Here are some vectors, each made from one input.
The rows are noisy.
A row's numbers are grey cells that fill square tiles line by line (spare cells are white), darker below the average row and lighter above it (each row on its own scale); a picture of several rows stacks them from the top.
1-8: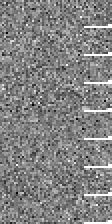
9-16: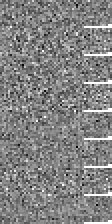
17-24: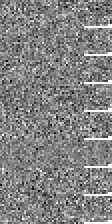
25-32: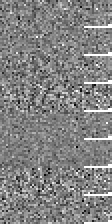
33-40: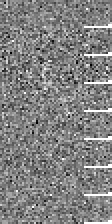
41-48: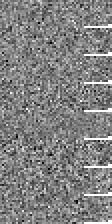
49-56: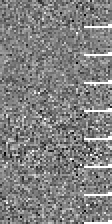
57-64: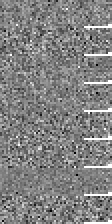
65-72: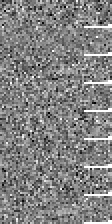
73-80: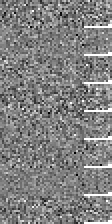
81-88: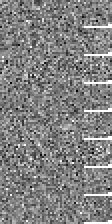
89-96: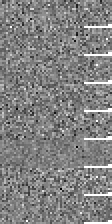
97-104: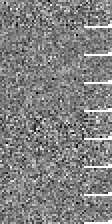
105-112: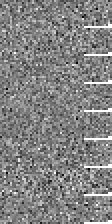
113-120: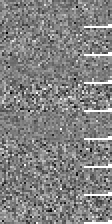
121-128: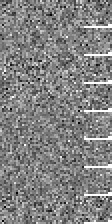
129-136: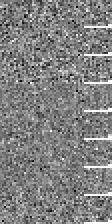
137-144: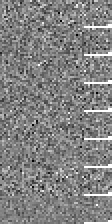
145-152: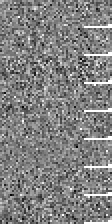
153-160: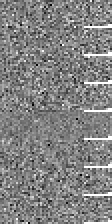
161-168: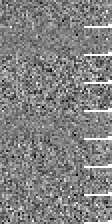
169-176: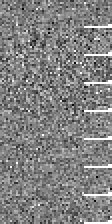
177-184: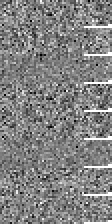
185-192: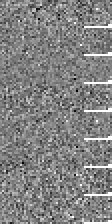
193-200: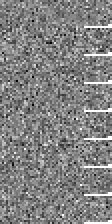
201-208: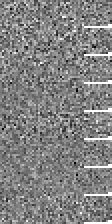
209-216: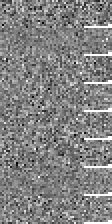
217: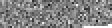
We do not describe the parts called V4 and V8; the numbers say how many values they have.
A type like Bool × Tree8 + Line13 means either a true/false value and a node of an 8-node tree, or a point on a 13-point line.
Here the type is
(Line5 + Line9) × V8 + V4.
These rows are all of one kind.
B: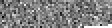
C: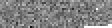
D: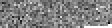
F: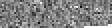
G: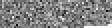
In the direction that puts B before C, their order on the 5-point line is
B, C, D, F, G.
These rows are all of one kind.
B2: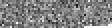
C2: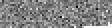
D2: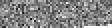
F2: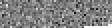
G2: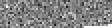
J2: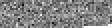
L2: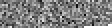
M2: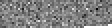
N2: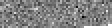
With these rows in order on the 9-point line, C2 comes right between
D2 and N2.
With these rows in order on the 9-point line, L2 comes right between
B2 and F2.
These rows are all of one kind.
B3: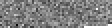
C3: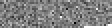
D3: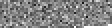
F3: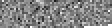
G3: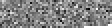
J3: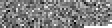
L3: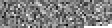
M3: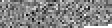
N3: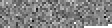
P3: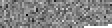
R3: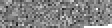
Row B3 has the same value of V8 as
M3, N3 and P3.
